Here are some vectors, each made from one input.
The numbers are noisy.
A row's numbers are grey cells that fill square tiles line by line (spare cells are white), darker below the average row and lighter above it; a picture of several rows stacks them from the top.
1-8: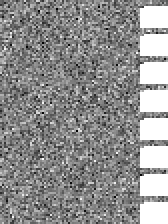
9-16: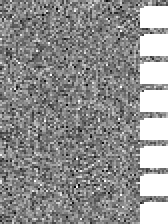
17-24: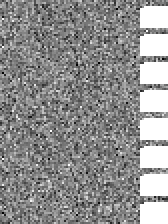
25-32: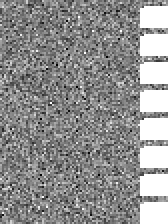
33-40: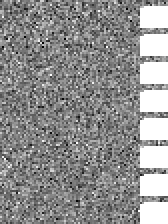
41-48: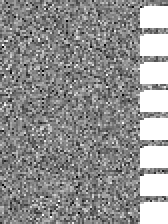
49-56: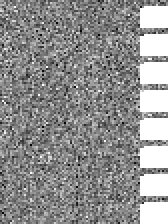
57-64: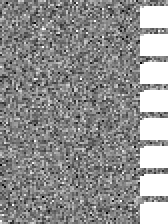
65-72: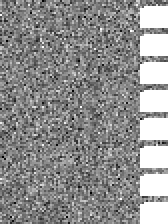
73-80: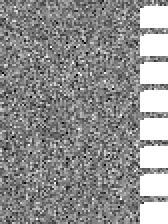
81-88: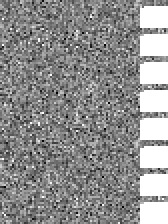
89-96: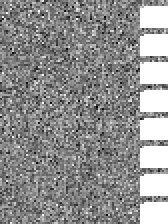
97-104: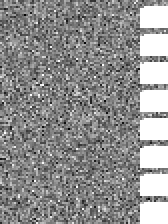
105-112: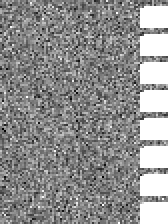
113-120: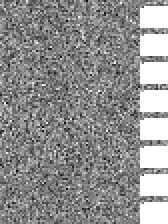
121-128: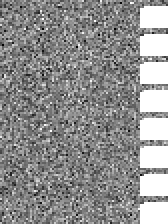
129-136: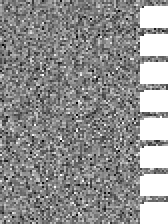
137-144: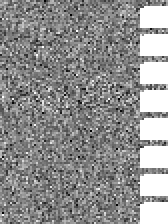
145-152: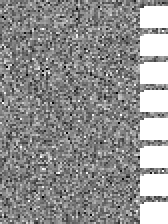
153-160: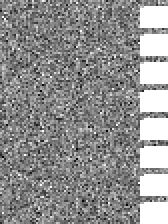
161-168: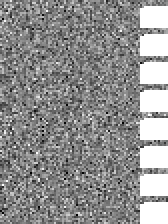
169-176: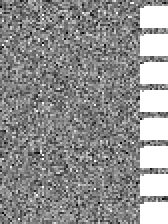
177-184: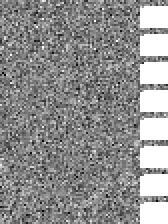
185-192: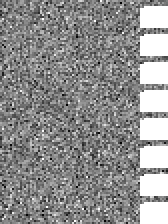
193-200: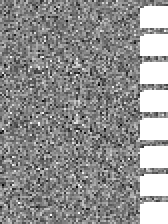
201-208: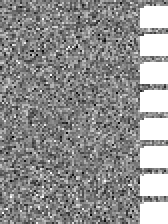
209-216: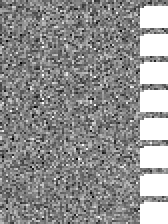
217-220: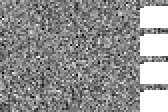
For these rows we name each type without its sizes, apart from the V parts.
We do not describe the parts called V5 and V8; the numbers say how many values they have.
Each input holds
a true/false value and a value of V5, together with either a point on a circle, or a value of V8.
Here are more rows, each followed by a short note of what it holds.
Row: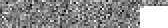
a point on a circle, a true/false value and a value of V5
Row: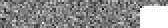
a true/false value, a value of V5 and a value of V8
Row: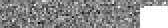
a true/false value, a value of V5 and a value of V8
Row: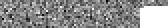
a point on a circle, a true/false value and a value of V5
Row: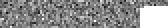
a point on a circle, a true/false value and a value of V5
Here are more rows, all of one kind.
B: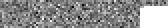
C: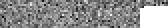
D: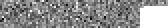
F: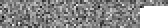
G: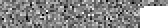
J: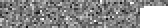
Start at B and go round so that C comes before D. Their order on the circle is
B, J, C, F, G, D.
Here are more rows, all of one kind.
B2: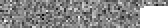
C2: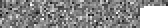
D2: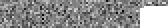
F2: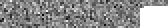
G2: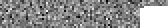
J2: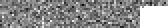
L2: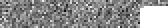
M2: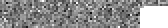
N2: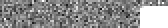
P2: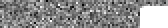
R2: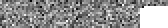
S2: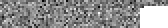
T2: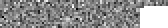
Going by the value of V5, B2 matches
C2, J2 and R2.
